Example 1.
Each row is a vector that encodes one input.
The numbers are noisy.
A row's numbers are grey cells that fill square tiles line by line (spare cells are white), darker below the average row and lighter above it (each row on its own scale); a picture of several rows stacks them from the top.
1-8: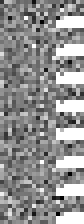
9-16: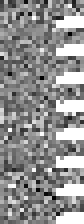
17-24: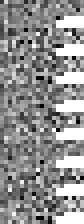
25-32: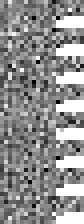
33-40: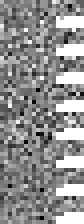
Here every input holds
a point on a 6-point line, together with either a fixed value, or three true/false values.
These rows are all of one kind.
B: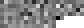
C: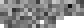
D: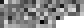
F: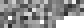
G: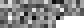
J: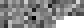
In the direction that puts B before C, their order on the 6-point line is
B, D, J, G, F, C.
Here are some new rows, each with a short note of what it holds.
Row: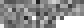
a point on a 6-point line
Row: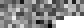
a point on a 6-point line
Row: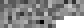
a point on a 6-point line
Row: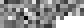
a point on a 6-point line
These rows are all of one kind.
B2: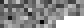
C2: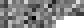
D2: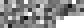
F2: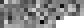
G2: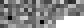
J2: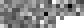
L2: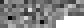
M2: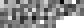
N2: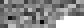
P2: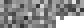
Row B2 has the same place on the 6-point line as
F2, G2, L2 and N2.
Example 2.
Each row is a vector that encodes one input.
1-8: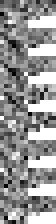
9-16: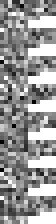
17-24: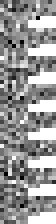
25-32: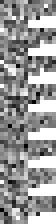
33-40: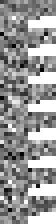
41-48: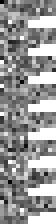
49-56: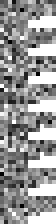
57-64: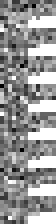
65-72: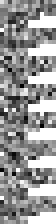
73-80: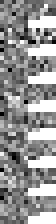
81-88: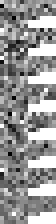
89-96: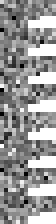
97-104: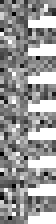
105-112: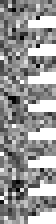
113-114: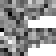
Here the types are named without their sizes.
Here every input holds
a list of points on a line.
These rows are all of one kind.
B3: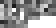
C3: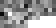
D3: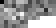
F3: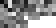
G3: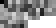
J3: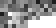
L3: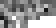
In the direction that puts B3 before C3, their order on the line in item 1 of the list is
B3, D3, G3, C3, J3, F3, L3.
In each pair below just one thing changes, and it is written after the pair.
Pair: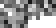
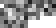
the place on the line in item 2 of the list
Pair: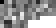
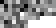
the place on the line in item 1 of the list
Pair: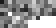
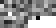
the place on the line in item 1 of the list
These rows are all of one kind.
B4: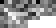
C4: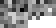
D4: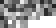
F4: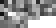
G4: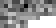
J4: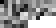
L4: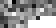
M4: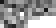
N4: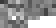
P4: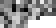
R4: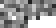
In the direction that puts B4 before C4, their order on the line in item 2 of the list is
N4, F4, B4, D4, G4, M4, C4, P4, R4, J4, L4.
